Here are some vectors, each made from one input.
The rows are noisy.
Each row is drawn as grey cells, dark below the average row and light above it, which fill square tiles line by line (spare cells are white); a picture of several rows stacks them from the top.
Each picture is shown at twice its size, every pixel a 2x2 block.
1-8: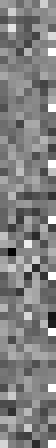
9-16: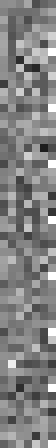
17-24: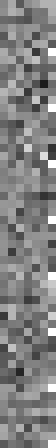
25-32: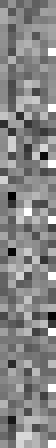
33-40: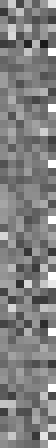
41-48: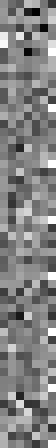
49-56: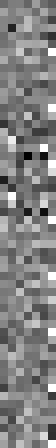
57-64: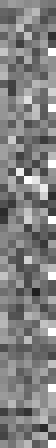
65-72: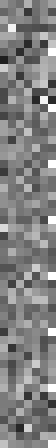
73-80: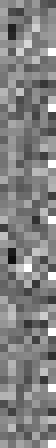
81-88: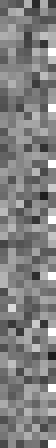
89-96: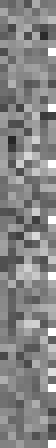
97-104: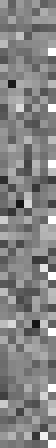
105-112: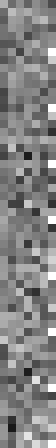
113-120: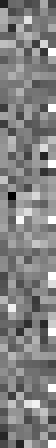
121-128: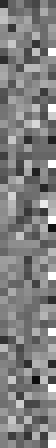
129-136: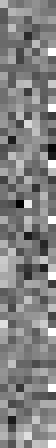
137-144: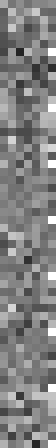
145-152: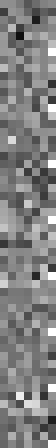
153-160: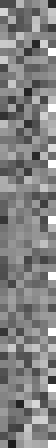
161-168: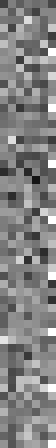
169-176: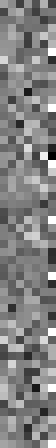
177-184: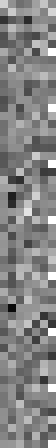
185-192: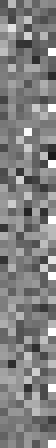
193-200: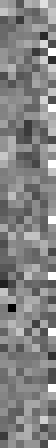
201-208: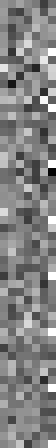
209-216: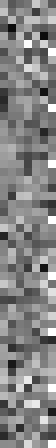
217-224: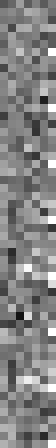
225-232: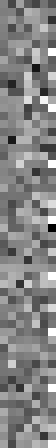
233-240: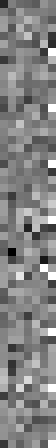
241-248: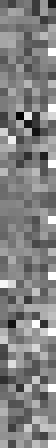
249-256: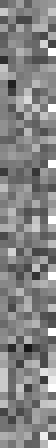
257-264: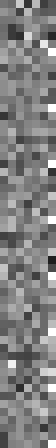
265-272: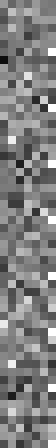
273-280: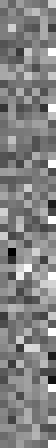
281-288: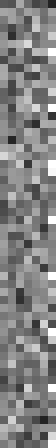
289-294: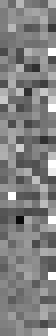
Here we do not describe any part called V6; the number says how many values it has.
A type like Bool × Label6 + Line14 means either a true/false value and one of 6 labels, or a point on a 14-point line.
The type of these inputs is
(Line7 + Line11) × V6.
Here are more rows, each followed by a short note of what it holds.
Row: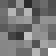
a point on an 11-point line and a value of V6
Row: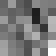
a point on a 7-point line and a value of V6
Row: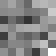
a point on a 7-point line and a value of V6
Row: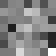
a point on a 7-point line and a value of V6
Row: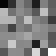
a point on a 7-point line and a value of V6
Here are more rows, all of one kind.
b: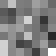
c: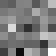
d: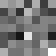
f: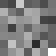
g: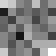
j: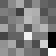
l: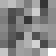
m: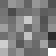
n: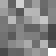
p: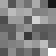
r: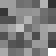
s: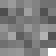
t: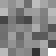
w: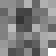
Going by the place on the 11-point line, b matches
l, m and t.
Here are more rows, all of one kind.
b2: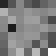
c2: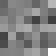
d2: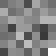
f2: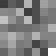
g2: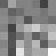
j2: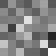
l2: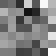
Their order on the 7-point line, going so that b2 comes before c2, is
l2, f2, j2, b2, g2, c2, d2.
